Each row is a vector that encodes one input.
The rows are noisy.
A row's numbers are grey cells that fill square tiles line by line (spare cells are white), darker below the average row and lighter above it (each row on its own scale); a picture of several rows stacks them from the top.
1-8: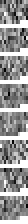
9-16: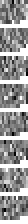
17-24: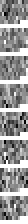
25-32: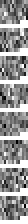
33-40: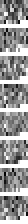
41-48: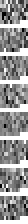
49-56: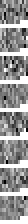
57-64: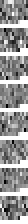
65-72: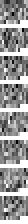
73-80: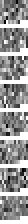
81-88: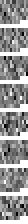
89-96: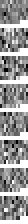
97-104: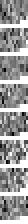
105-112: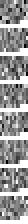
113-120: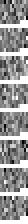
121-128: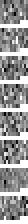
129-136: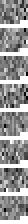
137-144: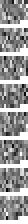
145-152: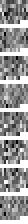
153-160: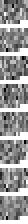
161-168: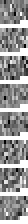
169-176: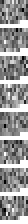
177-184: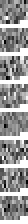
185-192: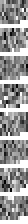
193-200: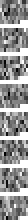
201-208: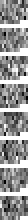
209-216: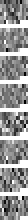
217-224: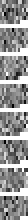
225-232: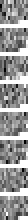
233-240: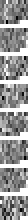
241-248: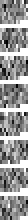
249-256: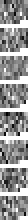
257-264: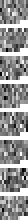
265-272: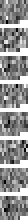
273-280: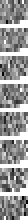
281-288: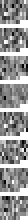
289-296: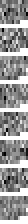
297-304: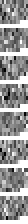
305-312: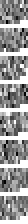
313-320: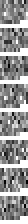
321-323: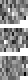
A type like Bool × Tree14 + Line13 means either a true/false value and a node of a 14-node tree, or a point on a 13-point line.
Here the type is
Line6 × Tree10 + List3(Line7).
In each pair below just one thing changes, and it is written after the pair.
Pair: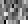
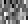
the node of the tree
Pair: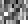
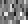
the place on the 6-point line
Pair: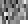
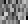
the place on the 6-point line
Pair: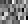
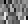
the place on the 6-point line
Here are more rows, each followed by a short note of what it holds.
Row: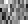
a list of three items
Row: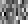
a list of one item
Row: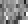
a list of two items
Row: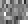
a list of two items
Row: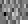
a list of three items
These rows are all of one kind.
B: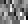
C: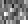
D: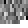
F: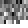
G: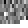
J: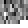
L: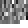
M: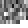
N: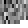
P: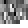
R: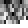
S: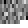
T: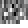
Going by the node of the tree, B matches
C, M and T.
